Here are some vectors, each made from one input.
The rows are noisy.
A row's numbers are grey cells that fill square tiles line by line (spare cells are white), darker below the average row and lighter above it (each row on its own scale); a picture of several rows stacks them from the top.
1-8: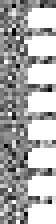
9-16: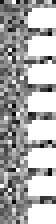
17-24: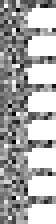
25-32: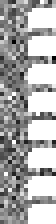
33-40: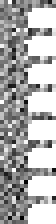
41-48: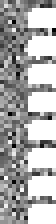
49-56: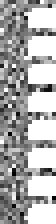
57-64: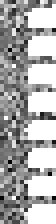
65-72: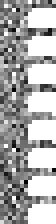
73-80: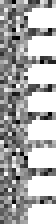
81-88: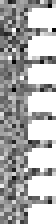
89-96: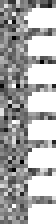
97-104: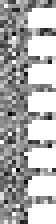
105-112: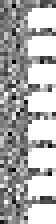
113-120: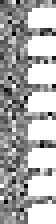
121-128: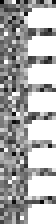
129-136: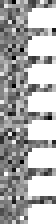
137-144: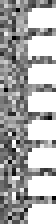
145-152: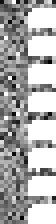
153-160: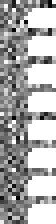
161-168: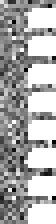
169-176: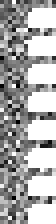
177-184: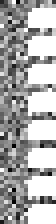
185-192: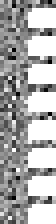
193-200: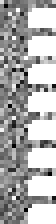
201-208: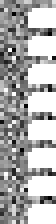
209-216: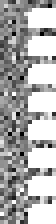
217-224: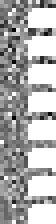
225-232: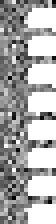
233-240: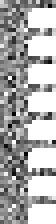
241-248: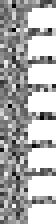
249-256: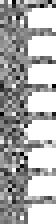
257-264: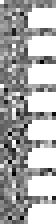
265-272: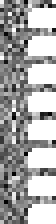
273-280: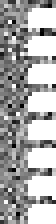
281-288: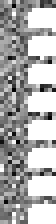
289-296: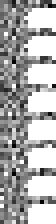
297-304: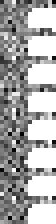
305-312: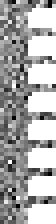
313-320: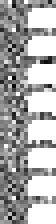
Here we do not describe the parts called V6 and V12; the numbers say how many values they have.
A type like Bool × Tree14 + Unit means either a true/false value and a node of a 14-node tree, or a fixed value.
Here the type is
(Bool × V6 + Unit) × Line10 + V12.
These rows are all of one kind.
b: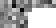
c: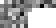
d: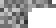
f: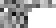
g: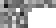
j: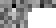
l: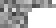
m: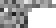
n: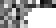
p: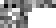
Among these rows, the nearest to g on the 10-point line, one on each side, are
b and j.
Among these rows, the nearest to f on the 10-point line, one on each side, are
l and m.
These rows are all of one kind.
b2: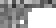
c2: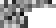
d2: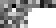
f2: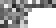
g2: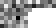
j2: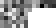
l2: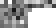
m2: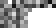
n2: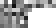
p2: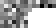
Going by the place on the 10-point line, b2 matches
f2, g2, l2 and n2.
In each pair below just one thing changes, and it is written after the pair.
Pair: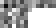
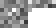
the true/false value
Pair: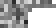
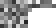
the value of V6
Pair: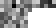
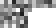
the value of V6
